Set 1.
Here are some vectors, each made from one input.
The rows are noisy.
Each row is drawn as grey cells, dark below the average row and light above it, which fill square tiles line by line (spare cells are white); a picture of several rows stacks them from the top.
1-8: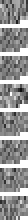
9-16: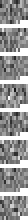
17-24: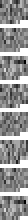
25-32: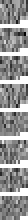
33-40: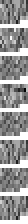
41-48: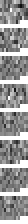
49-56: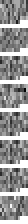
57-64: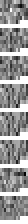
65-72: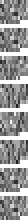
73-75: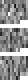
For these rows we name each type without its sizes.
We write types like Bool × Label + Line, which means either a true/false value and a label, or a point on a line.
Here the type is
Circle.
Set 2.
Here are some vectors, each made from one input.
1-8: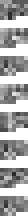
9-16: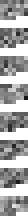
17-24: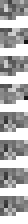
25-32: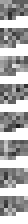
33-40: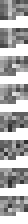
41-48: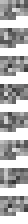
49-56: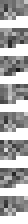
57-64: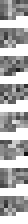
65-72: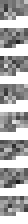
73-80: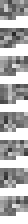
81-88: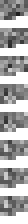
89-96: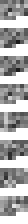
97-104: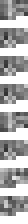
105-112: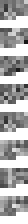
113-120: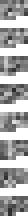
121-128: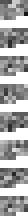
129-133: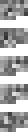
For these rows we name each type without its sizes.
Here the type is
Label.
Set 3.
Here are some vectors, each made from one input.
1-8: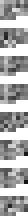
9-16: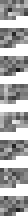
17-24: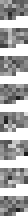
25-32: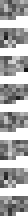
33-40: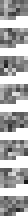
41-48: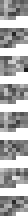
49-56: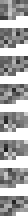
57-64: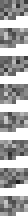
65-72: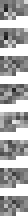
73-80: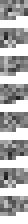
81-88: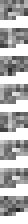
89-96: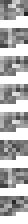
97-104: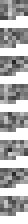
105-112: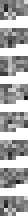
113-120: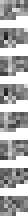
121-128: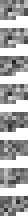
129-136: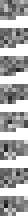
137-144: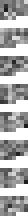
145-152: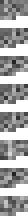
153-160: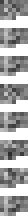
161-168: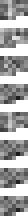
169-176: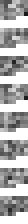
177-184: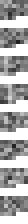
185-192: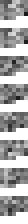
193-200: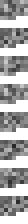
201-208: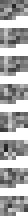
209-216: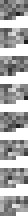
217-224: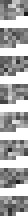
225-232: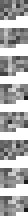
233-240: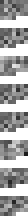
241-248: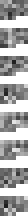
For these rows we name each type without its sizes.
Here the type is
Label.
